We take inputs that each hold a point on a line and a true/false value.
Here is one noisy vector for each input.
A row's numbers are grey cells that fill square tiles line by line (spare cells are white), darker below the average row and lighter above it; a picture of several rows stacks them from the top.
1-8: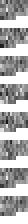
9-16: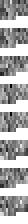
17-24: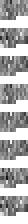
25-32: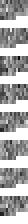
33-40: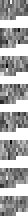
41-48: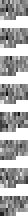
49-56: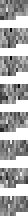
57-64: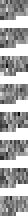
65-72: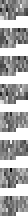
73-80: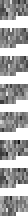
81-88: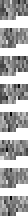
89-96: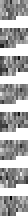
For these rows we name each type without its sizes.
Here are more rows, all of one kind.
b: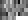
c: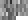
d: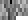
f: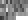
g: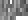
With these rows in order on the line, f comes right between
b and g.
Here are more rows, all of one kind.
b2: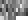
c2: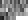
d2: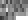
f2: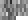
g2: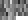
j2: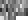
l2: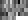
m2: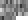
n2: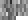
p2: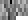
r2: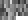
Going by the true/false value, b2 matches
g2, j2, l2 and r2.
